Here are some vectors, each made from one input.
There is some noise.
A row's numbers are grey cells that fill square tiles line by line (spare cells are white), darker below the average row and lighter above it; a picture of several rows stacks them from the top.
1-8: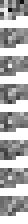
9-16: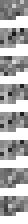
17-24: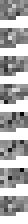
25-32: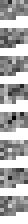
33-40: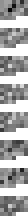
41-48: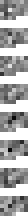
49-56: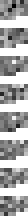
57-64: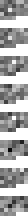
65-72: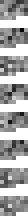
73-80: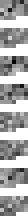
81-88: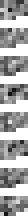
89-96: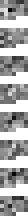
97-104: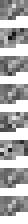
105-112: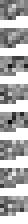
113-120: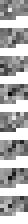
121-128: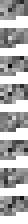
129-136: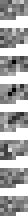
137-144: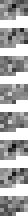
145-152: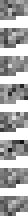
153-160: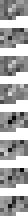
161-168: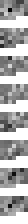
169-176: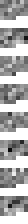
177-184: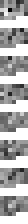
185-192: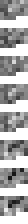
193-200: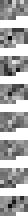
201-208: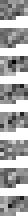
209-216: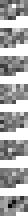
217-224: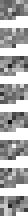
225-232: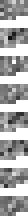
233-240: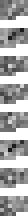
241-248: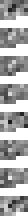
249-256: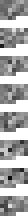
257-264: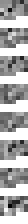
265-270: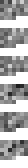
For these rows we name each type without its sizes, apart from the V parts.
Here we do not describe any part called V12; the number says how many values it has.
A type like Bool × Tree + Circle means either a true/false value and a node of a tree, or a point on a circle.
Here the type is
Bool × V12 + List(Line).
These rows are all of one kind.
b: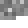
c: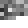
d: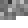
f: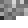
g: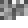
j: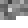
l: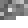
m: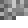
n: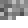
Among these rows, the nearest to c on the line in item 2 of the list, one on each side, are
m and n.
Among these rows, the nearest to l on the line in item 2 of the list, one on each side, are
f and g.
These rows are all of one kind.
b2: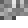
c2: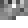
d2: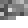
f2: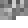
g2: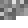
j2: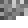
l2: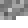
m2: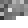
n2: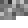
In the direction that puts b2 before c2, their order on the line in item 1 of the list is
j2, g2, b2, l2, f2, m2, d2, n2, c2.
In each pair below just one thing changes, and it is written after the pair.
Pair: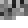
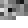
the value of V12
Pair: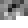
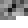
the value of V12
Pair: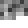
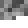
the value of V12
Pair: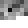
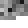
the value of V12
